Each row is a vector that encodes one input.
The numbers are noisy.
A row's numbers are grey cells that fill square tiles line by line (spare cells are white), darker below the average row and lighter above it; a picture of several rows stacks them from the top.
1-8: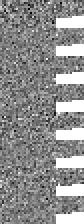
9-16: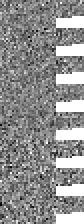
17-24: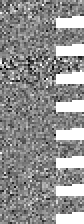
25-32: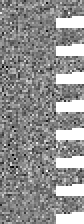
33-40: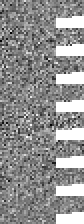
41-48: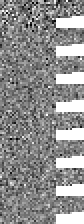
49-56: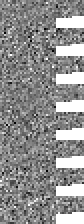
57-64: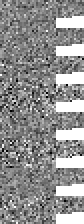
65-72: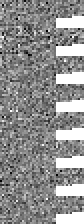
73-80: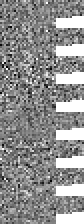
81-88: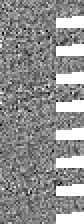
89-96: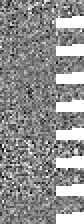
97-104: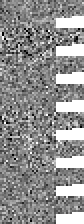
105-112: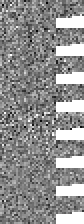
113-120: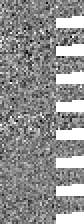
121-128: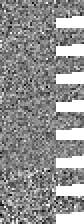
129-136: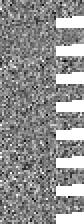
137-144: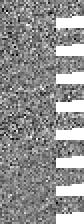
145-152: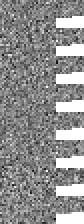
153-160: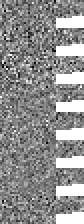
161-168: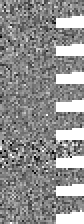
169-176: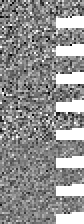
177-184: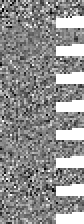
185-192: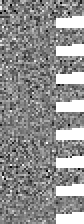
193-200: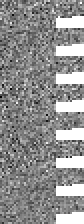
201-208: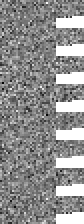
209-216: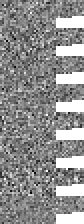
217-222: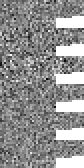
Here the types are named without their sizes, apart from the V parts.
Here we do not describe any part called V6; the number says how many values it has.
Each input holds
a point on a line and three true/false values, together with either a point on a circle, or a value of V6.
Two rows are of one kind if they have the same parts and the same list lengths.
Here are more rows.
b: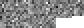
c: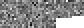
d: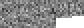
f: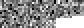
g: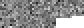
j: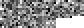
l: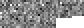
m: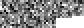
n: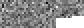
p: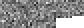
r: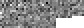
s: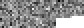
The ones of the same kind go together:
b, c, f, m, n
d, g, j, l, p, r, s

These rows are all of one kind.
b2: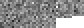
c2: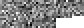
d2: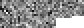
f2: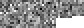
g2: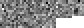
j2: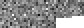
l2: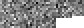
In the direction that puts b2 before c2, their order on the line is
f2, g2, b2, d2, j2, l2, c2.
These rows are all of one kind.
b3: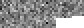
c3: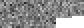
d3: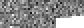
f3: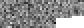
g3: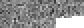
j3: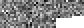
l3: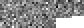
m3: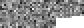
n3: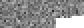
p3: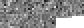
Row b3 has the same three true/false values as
d3 and g3.
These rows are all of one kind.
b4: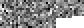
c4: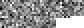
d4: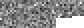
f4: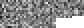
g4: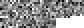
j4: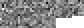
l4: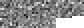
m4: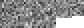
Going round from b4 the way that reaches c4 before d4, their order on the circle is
b4, g4, c4, j4, f4, l4, d4, m4.
